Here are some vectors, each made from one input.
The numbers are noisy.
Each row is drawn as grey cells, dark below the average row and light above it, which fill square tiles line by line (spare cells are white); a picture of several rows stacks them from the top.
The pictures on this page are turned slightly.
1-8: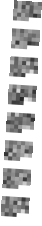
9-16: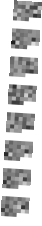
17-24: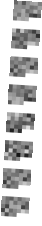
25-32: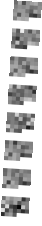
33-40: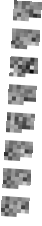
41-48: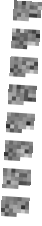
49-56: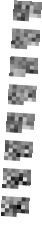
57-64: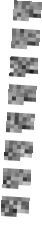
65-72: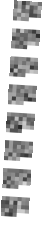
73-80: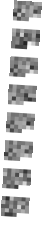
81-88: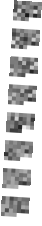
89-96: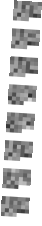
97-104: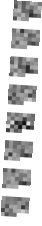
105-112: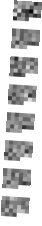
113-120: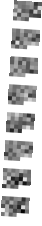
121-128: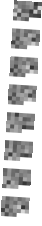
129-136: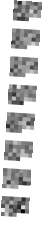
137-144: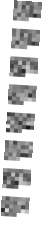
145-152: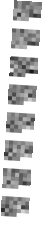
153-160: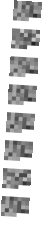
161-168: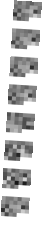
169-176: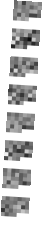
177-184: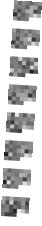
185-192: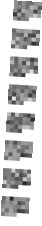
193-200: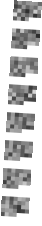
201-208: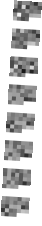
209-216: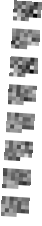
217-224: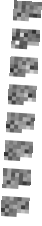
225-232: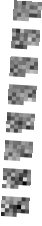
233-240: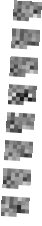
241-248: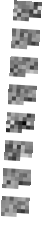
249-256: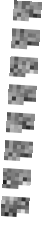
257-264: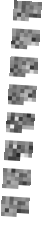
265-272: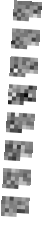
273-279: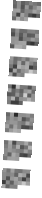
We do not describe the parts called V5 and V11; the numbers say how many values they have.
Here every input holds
a true/false value, together with either one of 10 labels, or a value of V5 and a value of V11.
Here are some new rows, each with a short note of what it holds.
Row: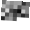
one of 10 labels and a true/false value
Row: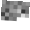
a true/false value, a value of V5 and a value of V11
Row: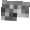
one of 10 labels and a true/false value
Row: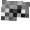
one of 10 labels and a true/false value
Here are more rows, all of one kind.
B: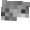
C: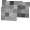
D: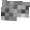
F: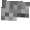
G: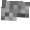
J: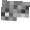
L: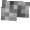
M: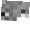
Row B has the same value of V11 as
C and L.
